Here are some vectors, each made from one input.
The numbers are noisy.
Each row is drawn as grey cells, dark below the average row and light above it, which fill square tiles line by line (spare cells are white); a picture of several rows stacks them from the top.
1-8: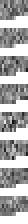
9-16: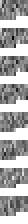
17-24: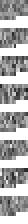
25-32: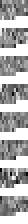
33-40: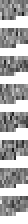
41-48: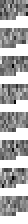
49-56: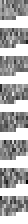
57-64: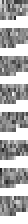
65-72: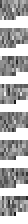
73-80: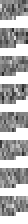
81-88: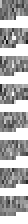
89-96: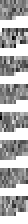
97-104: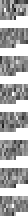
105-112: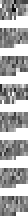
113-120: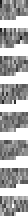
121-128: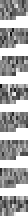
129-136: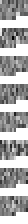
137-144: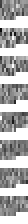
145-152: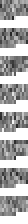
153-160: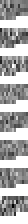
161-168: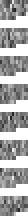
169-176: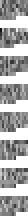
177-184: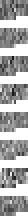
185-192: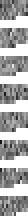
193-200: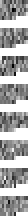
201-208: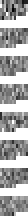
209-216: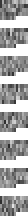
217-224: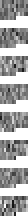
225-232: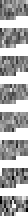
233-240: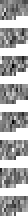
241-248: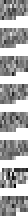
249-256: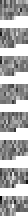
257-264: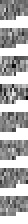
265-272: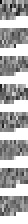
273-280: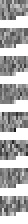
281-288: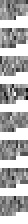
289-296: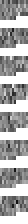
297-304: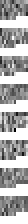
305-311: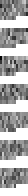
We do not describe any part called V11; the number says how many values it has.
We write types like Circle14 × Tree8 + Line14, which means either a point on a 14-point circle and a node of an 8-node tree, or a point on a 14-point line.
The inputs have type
(Bool × Bool × Bool + Circle10) × List2(V11).
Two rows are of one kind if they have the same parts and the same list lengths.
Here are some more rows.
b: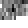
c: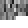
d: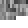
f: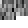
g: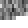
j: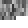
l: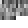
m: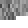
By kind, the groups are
b
c, f
d
g, j
l
m

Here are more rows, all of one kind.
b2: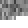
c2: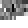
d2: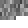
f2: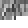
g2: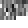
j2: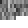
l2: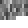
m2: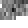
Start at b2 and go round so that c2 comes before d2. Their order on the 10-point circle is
b2, m2, c2, g2, j2, l2, d2, f2.
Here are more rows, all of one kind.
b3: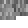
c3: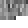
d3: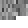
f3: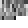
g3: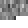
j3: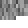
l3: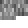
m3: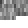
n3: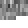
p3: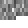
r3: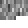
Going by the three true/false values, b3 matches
l3 and m3.
